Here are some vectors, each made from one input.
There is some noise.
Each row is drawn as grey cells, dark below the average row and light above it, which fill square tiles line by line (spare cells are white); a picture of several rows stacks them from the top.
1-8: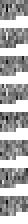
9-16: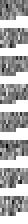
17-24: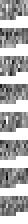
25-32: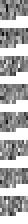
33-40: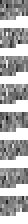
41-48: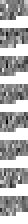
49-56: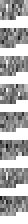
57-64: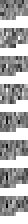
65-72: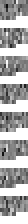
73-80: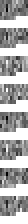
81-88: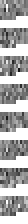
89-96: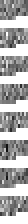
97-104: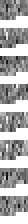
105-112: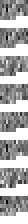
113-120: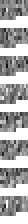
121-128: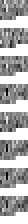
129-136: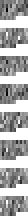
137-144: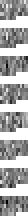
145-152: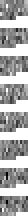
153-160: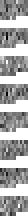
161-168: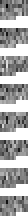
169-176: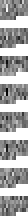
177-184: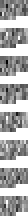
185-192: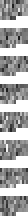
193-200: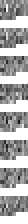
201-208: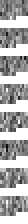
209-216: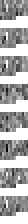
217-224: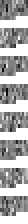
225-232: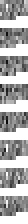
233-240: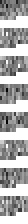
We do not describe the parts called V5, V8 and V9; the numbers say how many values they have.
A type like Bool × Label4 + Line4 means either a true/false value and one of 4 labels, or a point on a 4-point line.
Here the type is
Tree10 × (Tree10 × Tree10 × V5 × V9 + Unit) × V8.
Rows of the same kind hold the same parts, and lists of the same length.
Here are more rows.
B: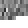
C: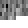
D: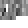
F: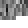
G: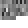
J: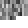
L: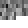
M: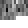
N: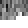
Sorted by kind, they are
B, C, F, L, M, N
D, G, J

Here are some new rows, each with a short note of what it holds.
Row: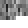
a node of each of three 10-node trees, a value of V5, a value of V8 and a value of V9
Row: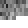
a node of a 10-node tree and a value of V8
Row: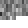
a node of each of three 10-node trees, a value of V5, a value of V8 and a value of V9
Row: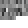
a node of a 10-node tree and a value of V8
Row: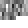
a node of a 10-node tree and a value of V8
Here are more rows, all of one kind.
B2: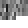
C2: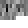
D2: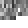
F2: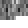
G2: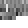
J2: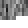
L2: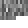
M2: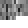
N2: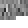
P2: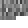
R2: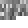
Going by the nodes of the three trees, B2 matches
J2, L2 and P2.
